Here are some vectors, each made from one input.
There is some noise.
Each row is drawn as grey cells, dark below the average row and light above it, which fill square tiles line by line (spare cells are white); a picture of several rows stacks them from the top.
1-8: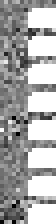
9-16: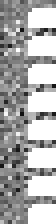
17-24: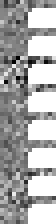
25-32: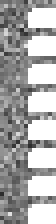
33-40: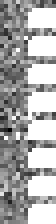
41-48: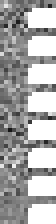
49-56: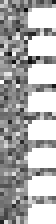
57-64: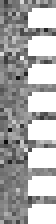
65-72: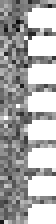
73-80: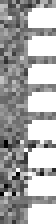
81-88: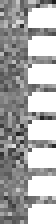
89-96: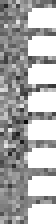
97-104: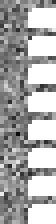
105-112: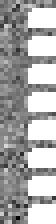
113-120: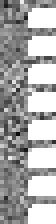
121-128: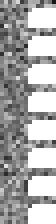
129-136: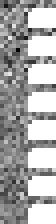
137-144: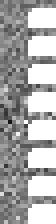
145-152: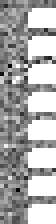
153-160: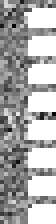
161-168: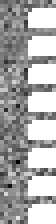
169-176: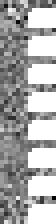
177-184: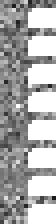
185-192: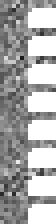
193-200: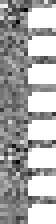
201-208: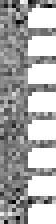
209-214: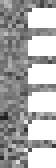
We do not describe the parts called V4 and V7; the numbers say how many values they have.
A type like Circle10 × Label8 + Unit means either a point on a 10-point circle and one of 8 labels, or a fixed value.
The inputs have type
(Bool × Label5 + Label8) × V7 + V4.
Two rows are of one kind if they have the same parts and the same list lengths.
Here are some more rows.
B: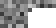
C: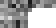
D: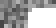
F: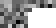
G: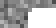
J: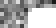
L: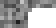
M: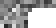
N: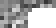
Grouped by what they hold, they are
B, F, M
C, D, J, L
G, N

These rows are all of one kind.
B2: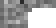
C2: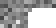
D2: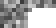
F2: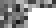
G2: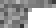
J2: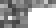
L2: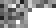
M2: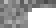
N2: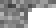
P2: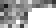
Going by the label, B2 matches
F2, J2, M2 and P2.
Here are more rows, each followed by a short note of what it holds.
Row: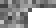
a value of V4
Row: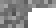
a value of V4
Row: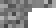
a value of V4
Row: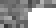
one of 5 labels, a true/false value and a value of V7
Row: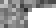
a value of V4
